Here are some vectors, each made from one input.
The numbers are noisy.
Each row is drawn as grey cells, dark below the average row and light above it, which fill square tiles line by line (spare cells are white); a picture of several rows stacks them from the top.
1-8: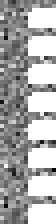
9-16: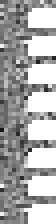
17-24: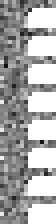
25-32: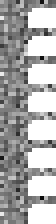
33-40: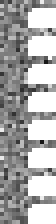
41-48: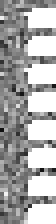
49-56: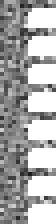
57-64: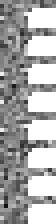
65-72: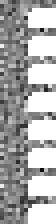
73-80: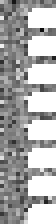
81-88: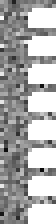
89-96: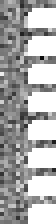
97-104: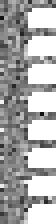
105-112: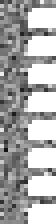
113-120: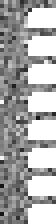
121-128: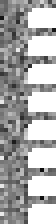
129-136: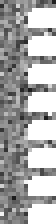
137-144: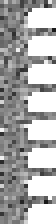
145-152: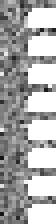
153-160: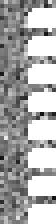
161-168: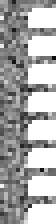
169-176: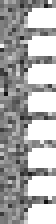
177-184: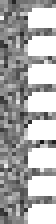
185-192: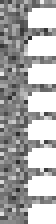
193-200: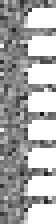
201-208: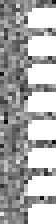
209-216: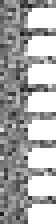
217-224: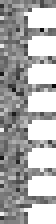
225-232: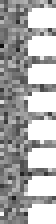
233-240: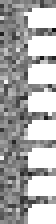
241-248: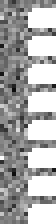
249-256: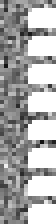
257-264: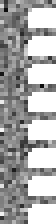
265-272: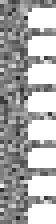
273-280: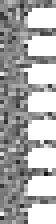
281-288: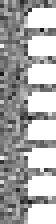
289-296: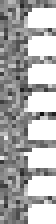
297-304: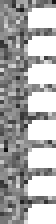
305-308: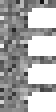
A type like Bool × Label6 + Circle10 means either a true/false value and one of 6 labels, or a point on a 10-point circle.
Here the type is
Bool × (Circle8 + Unit) + Tree8 + Tree9.
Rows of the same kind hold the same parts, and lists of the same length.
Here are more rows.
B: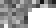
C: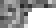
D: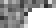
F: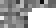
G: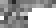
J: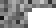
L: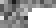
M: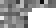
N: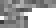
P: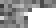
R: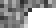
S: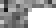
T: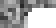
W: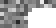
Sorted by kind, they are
B, F, M
C, D, R, T
G, L, N, P
J, S, W

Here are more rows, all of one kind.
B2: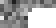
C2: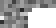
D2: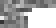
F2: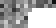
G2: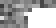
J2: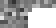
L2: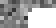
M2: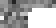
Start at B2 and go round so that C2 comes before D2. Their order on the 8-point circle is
B2, M2, J2, C2, D2, G2, F2, L2.
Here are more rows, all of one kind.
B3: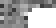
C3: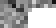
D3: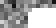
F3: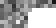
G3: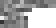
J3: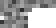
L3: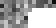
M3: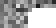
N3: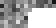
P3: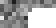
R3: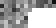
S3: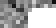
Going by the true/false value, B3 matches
G3, J3 and P3.
